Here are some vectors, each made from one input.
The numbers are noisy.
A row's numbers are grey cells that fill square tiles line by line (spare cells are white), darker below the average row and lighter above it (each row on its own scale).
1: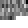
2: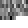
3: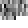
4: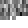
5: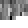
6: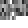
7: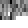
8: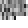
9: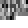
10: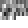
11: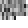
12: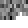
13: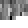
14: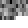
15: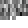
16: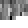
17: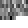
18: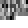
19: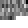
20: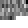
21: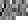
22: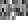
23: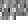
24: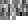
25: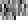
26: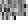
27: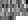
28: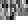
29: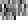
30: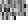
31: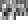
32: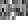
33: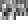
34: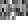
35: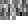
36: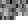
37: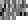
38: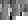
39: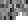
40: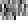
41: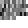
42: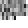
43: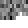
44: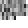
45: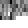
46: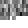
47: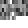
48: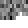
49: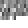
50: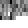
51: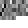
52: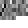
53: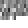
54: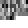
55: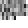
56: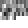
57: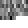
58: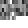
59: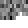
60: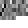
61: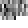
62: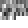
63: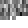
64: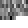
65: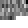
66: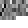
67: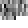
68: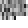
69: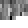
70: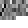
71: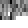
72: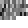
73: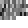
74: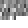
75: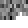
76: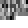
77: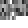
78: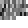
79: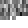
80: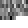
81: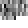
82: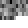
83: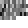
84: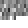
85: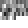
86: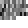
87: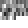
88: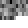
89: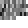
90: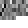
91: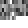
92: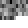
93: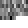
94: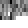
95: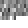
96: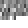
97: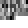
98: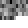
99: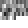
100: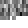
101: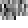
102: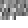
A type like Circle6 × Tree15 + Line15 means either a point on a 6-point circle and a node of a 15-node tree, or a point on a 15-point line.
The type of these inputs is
Bool × Bool × Bool + Line7.
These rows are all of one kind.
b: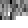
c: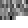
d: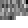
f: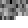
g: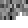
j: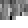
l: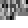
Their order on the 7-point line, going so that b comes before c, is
j, b, f, g, c, d, l.
